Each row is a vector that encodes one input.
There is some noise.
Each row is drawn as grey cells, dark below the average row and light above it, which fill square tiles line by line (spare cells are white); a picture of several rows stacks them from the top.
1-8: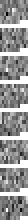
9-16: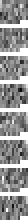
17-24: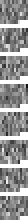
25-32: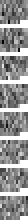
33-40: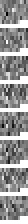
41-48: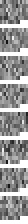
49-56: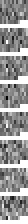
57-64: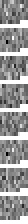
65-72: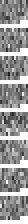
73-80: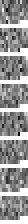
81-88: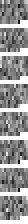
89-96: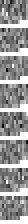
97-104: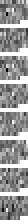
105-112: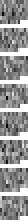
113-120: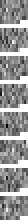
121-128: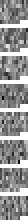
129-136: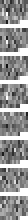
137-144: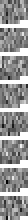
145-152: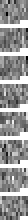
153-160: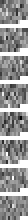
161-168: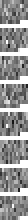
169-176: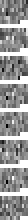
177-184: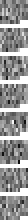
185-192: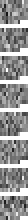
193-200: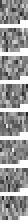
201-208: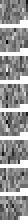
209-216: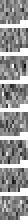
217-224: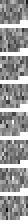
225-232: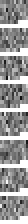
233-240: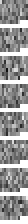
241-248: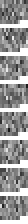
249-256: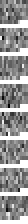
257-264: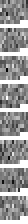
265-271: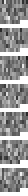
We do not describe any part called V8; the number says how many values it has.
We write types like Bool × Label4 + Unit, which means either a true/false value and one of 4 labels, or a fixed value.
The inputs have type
Bool × Bool × Bool × Bool × (Line7 + V8) × V8.
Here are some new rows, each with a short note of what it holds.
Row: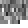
four true/false values and two values of V8
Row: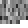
four true/false values and two values of V8
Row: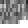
a point on a 7-point line, four true/false values and a value of V8
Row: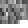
four true/false values and two values of V8
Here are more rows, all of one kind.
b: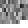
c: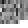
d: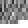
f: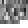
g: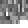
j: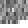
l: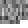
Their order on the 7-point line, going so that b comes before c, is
l, j, b, c, d, g, f.
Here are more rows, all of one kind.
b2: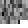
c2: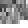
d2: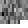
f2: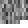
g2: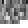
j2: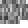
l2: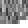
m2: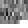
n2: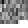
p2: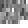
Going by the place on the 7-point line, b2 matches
d2, f2, g2 and m2.
